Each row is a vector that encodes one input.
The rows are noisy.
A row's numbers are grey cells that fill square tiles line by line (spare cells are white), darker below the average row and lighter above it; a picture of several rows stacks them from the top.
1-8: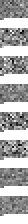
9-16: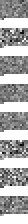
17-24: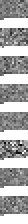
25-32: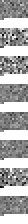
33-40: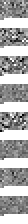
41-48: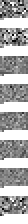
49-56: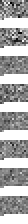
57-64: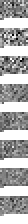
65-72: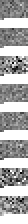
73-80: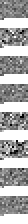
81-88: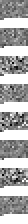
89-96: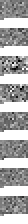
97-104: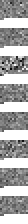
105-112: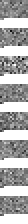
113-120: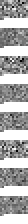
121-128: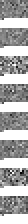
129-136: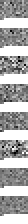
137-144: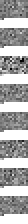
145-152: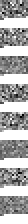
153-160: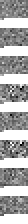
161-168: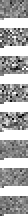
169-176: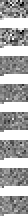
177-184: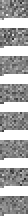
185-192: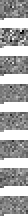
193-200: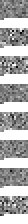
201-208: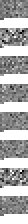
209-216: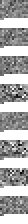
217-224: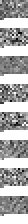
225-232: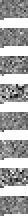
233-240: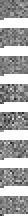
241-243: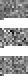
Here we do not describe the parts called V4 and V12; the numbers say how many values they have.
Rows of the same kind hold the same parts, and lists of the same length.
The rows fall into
2 kinds.
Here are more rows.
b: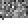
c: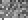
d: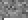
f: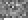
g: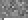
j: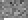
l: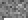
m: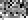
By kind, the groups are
b, c, d, f, g, j, l
m

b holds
one of 7 labels, four true/false values and a value of V4.
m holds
a value of V12.
